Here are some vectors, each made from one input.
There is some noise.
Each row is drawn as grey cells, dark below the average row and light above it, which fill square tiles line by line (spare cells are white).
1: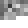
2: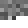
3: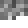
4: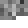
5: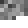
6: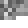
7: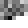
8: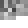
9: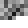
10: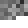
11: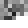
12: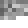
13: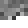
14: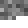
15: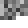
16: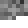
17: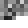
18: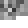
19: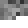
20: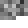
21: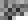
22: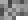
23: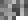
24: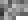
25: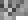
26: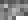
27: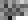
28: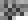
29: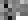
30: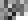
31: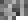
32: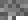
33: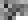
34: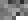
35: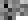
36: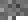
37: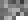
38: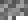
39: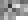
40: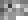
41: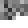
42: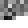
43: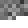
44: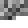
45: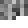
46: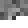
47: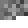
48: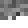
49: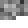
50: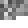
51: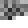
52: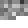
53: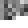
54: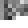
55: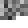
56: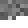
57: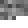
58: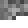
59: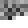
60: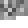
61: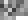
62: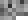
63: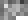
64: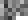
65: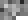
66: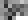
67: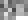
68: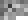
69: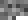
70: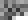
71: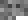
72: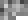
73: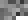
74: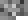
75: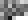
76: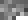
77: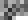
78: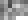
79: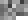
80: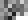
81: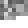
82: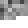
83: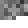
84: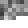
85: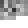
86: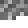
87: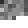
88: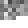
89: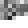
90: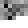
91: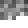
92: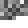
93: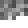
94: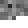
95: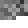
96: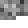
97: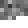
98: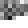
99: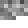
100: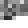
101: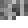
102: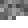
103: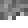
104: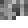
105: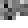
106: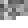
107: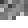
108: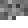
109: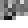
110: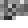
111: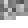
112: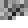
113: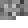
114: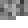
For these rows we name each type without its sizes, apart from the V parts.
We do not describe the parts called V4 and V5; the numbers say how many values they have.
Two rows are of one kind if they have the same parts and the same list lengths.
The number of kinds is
4.
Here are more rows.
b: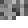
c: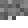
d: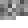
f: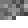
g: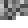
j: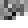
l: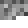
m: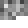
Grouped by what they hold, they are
b
c, d, f
g, j
l, m

